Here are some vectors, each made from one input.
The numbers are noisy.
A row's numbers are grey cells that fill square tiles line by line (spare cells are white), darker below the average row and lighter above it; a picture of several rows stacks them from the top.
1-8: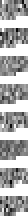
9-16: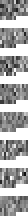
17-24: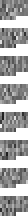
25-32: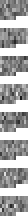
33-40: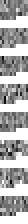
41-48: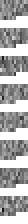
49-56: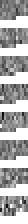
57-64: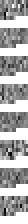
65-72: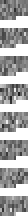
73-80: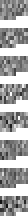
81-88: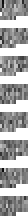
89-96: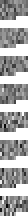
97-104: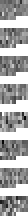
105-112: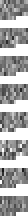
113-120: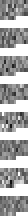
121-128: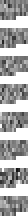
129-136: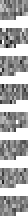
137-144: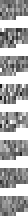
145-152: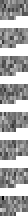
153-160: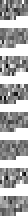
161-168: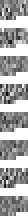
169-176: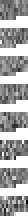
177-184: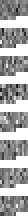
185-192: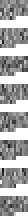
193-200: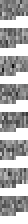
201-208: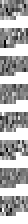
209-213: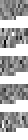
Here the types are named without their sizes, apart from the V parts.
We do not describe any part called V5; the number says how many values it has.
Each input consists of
either a label and four true/false values, or a point on each of two lines and a value of V5.
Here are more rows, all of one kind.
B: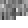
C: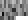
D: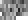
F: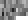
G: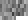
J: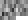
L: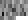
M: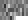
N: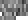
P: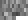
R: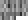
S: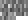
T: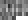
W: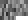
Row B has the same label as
G, P, R and T.
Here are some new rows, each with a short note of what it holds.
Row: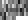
a point on each of two lines and a value of V5
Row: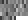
a label and four true/false values
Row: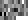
a point on each of two lines and a value of V5
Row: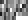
a point on each of two lines and a value of V5
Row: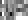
a point on each of two lines and a value of V5
